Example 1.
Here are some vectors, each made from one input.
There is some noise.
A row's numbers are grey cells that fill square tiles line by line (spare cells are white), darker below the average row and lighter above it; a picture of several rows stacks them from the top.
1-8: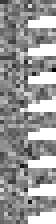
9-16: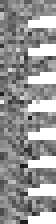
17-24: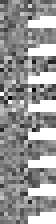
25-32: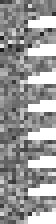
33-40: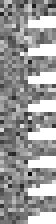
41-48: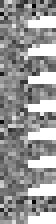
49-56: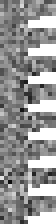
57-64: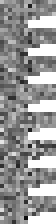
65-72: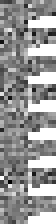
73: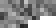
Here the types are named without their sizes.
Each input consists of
a list of points on a line.
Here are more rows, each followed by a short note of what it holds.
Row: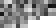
the empty list
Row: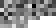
the empty list
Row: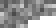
a list of two items
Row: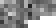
a list of one item
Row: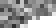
a list of two items
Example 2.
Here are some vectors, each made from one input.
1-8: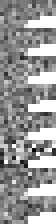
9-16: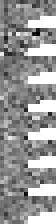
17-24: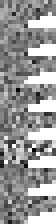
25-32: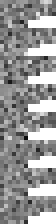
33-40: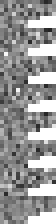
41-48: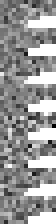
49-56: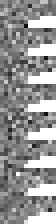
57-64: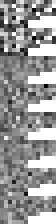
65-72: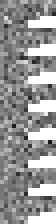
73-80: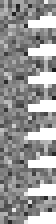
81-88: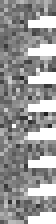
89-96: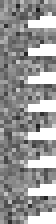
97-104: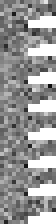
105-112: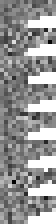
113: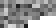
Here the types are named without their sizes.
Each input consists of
a list of points on a line.
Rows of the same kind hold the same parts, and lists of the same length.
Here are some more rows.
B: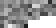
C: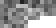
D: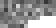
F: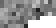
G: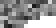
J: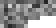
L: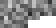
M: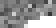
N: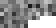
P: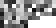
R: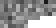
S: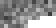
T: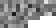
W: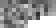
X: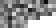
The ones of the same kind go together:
B, F, L, N, T
C, D, G, J, M, R, S, W, X
P

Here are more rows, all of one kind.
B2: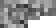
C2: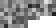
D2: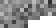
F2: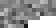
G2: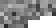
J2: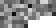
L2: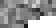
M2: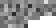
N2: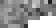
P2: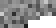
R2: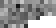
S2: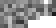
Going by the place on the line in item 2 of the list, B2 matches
F2, P2 and R2.
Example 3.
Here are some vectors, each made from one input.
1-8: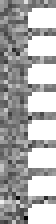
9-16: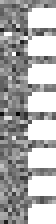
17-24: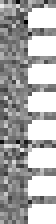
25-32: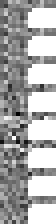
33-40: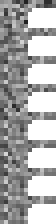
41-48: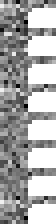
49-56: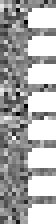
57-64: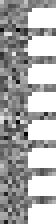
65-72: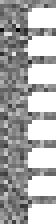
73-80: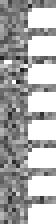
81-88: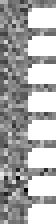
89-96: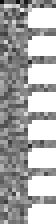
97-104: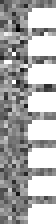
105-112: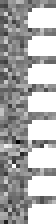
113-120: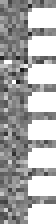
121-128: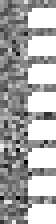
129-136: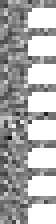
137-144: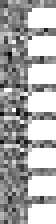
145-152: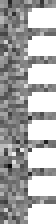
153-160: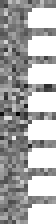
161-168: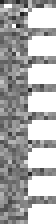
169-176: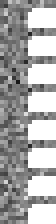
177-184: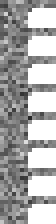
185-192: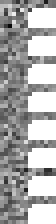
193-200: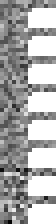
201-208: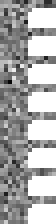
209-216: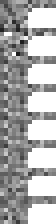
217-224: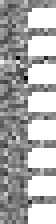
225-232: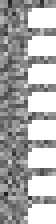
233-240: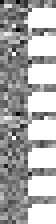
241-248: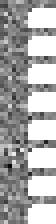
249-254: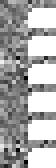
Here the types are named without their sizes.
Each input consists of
either a point on a circle, or four true/false values.
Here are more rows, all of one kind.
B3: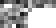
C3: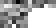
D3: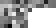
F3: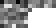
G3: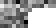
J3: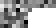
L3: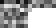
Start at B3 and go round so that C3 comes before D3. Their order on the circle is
B3, C3, G3, J3, D3, L3, F3.
